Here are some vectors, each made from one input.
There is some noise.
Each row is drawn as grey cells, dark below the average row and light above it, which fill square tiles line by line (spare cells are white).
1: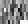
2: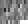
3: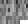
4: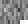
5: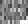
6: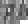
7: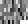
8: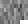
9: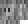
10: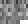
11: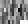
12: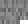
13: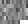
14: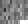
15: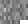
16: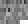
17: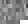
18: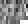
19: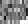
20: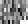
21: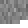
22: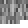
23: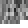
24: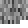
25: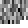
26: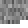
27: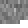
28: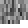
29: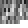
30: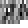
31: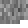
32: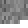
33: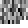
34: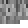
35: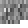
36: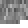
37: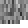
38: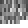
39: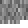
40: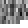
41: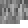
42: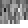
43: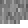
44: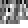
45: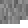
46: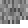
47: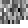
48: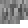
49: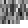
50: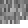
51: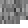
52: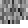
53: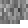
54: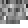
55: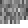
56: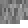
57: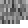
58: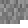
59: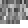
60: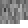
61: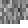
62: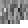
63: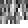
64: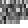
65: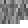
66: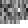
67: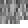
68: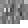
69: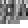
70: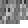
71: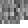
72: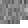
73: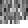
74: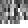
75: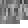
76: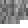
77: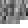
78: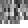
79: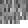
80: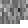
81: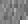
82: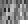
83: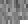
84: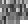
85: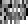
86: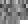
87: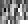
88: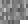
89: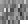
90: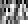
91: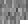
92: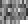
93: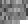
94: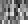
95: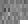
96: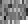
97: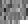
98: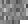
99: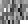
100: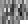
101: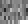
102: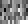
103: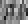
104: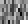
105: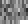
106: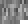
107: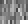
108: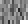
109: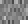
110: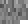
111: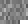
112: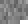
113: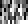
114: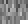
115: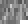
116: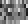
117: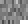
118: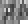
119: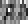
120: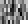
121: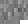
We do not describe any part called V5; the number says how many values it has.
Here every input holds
a list of up to two items, each a true/false value and a value of V5.
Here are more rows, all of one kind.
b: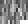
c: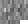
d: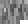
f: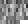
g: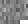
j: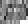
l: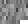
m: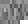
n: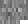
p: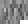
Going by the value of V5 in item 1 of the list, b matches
c and f.
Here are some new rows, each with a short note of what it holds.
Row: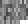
a list of one item
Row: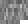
a list of two items
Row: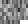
a list of one item
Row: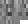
a list of two items
